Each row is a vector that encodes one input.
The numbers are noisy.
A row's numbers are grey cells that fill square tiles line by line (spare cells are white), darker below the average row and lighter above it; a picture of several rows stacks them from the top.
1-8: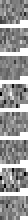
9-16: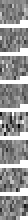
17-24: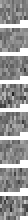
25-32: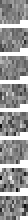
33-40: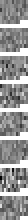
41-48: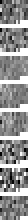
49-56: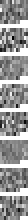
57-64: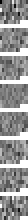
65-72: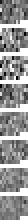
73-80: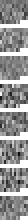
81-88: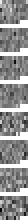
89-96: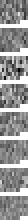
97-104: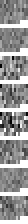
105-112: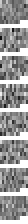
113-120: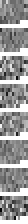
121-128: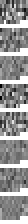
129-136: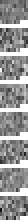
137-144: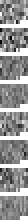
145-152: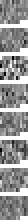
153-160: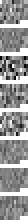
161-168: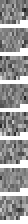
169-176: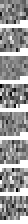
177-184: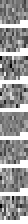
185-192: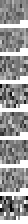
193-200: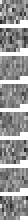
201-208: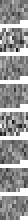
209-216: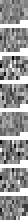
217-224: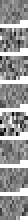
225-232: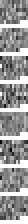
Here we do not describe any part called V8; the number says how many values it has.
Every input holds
a value of V8, together with either four true/false values, or a list of up to three points on a 4-point line.
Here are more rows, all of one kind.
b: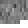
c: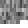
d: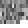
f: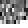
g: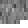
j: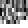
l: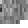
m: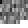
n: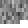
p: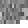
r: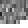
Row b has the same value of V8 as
g and m.
